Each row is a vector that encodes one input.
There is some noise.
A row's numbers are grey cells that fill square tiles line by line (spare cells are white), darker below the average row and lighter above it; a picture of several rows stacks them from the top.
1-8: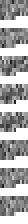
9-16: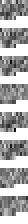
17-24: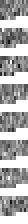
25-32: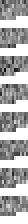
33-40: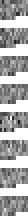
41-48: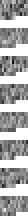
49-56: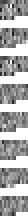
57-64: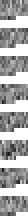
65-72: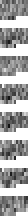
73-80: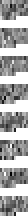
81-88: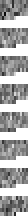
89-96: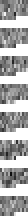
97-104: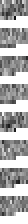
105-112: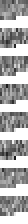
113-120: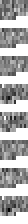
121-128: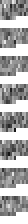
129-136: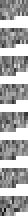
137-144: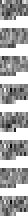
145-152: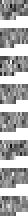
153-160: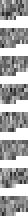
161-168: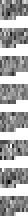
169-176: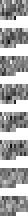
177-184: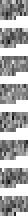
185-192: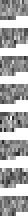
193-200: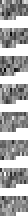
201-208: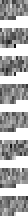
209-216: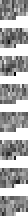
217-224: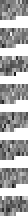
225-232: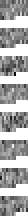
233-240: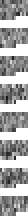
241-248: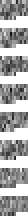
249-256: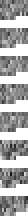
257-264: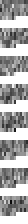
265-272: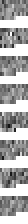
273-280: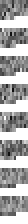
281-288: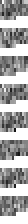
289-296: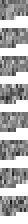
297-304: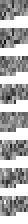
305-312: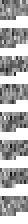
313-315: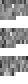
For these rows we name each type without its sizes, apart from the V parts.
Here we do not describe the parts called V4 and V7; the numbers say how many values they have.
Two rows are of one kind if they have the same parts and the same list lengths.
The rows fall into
5 kinds.
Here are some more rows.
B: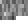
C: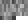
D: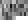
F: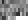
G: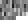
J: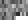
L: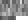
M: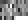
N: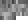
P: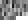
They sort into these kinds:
B, C, L, N
D
F, J
G, P
M

